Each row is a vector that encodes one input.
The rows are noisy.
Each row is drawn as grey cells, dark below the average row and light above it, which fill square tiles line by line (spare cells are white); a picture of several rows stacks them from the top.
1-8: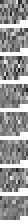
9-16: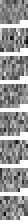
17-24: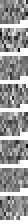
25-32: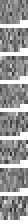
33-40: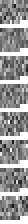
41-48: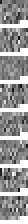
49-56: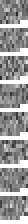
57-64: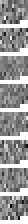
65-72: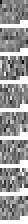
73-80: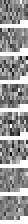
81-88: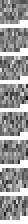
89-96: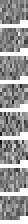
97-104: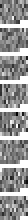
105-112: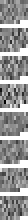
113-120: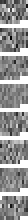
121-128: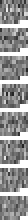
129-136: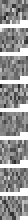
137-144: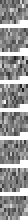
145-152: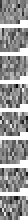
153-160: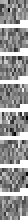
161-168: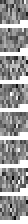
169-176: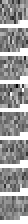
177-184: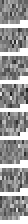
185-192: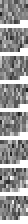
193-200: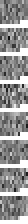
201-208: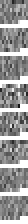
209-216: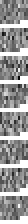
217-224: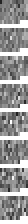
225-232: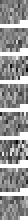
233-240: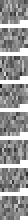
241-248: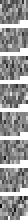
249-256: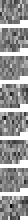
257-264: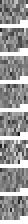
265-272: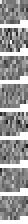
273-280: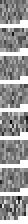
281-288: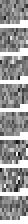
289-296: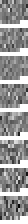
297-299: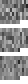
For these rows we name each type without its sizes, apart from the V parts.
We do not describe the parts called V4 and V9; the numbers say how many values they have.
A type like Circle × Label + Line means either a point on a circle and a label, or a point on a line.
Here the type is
Bool × V9 + (Circle + Unit) × V4.
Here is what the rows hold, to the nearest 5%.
About 40% of them hold a true/false value and a value of V9. The rest hold a value of V4, together with either a point on a circle, or a fixed value.
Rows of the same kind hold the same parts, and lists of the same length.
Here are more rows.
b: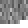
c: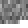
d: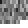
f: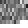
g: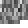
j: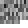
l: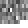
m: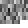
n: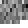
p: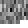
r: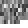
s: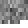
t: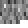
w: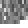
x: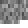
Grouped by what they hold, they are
b, d, f, x
c, g, l, m, n, p, r, s, t
j, w

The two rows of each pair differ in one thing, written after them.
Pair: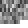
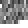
the value of V9
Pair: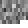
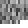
the true/false value
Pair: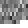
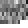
the true/false value
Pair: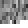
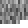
the value of V9
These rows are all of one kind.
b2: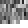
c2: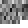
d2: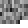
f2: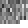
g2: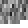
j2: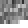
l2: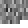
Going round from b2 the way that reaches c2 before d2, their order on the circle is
b2, j2, c2, g2, f2, l2, d2.
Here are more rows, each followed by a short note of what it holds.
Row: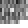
a value of V4
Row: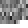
a true/false value and a value of V9
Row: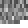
a point on a circle and a value of V4
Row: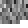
a point on a circle and a value of V4
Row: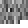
a point on a circle and a value of V4
